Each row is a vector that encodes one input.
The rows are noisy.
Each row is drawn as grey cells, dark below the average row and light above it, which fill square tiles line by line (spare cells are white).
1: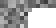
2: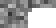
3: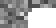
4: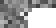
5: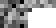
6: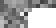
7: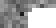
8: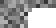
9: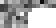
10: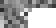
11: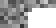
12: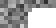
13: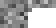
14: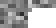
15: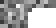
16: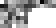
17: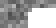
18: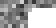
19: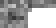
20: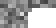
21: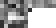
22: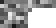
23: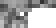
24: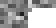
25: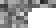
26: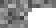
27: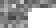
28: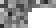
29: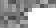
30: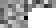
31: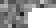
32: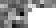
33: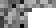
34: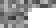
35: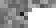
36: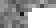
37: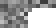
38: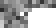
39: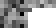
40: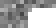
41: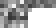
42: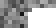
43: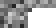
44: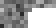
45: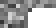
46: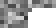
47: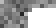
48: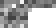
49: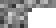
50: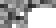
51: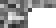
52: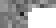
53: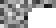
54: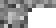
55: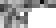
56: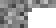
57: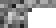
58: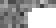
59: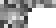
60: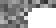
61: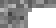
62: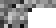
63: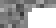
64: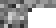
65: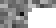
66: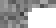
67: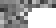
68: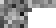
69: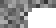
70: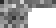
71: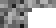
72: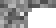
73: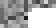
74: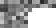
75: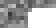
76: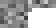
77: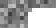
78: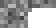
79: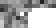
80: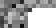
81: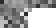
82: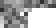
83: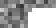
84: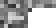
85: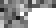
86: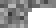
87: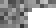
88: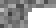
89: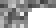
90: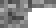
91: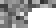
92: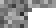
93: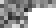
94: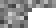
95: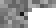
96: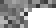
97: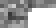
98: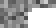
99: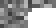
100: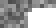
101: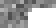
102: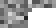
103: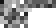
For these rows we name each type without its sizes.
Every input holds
a point on a line.
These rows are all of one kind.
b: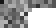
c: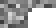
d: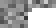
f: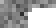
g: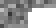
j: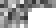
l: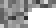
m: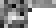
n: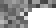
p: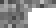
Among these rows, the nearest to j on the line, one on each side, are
b and g.
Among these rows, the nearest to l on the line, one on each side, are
d and f.
